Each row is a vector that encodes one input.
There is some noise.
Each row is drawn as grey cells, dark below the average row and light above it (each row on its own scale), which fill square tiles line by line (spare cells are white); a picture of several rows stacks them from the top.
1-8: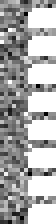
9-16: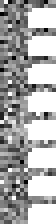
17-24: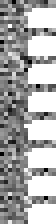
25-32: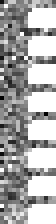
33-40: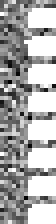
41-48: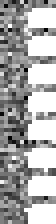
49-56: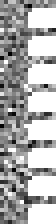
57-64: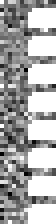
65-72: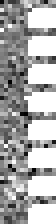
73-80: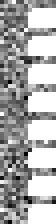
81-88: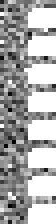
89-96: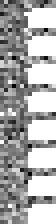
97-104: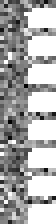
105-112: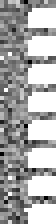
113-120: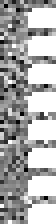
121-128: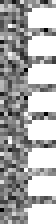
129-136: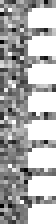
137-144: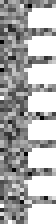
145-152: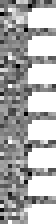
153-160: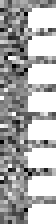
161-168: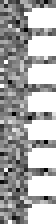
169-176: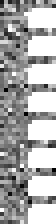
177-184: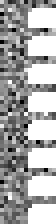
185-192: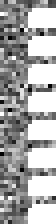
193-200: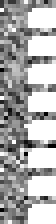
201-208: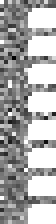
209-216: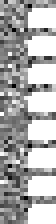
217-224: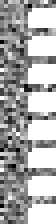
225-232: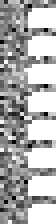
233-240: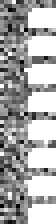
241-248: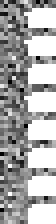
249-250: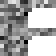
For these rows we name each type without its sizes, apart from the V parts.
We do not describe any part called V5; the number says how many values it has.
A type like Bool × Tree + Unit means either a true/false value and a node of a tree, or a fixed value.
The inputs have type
List(Label × V5).
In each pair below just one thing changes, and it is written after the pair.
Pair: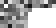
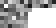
the label in item 2 of the list
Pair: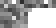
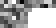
the label in item 2 of the list
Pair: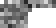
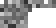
the label in item 2 of the list
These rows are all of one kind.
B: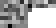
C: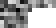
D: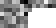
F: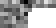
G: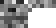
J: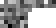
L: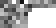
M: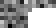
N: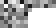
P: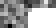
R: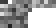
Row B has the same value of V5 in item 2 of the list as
G, J, M and R.
